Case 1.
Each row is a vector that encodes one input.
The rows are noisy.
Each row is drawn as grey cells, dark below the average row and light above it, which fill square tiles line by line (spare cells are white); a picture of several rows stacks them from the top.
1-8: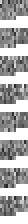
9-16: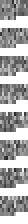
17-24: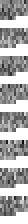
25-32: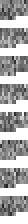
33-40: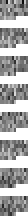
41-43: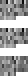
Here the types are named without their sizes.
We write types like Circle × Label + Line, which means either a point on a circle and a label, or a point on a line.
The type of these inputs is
Bool × Bool × Bool.
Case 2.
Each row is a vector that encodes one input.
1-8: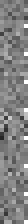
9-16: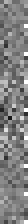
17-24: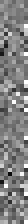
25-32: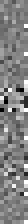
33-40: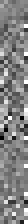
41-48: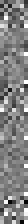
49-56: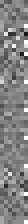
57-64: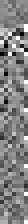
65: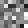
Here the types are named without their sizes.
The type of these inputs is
Bool × Bool × Bool × Bool + Unit.
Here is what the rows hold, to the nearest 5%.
About 10% of them hold a fixed value. The rest hold four true/false values.
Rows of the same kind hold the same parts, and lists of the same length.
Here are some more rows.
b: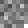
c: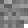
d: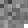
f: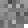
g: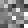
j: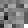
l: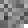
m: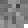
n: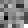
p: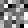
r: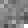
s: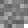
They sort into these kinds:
b, c, d, f, j, l, m, n, r, s
g, p

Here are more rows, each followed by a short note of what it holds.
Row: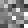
a fixed value
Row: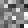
a fixed value
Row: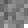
four true/false values
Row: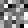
a fixed value
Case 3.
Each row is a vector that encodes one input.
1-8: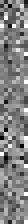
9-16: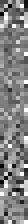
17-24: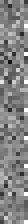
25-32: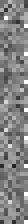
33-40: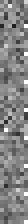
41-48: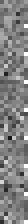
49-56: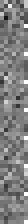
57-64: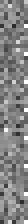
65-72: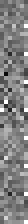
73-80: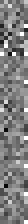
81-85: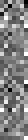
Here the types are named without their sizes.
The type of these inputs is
Bool × Bool × Bool × Bool.
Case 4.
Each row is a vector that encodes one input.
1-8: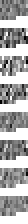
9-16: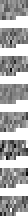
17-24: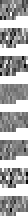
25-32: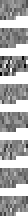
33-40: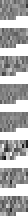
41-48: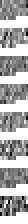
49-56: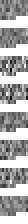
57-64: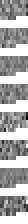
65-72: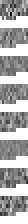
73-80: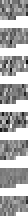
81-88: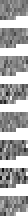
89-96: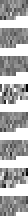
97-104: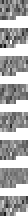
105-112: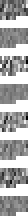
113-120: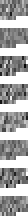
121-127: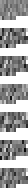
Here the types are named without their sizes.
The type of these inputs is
Line.
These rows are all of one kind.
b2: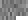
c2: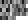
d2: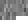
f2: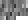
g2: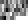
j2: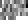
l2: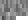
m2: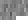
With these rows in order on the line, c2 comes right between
b2 and l2.
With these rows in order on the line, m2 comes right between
b2 and f2.
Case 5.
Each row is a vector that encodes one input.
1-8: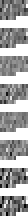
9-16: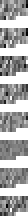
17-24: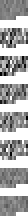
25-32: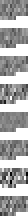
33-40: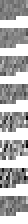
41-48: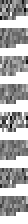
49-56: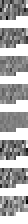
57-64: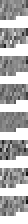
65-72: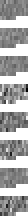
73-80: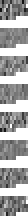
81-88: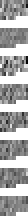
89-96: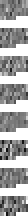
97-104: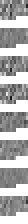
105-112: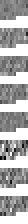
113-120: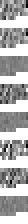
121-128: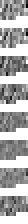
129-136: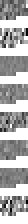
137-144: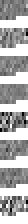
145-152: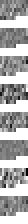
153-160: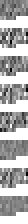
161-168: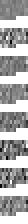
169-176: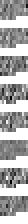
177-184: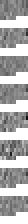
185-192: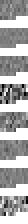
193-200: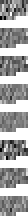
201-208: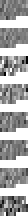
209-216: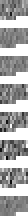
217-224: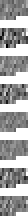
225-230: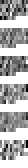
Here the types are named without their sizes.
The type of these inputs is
Line × Line.
